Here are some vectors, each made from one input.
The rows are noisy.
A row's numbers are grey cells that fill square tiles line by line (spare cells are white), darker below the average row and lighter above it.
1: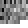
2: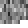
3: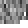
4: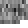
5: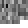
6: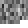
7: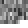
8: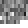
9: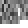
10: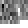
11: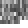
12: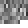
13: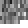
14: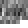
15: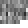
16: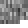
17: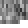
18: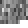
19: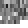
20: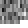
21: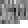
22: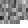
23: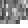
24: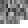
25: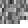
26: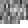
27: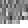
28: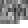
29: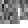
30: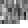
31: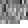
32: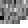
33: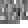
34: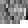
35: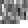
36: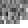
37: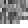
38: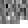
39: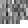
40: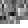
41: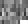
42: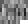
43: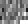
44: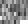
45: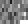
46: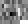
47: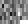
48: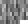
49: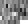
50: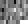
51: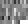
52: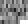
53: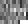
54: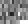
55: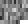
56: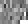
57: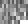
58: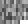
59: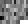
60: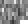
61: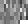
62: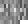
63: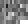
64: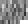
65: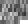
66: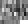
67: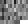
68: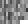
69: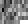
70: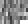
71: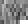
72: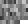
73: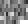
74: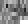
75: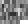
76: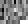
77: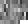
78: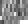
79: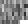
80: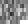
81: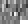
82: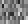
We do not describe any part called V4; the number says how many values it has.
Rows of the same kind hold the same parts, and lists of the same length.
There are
2 kinds of row.
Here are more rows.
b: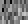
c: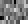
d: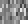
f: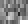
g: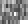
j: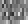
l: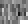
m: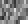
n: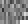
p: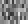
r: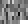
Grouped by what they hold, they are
b, c, d, j, m, n, p
f, g, l, r

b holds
a point on a 5-point line and a value of V4.
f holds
a point on each of two 5-point lines.
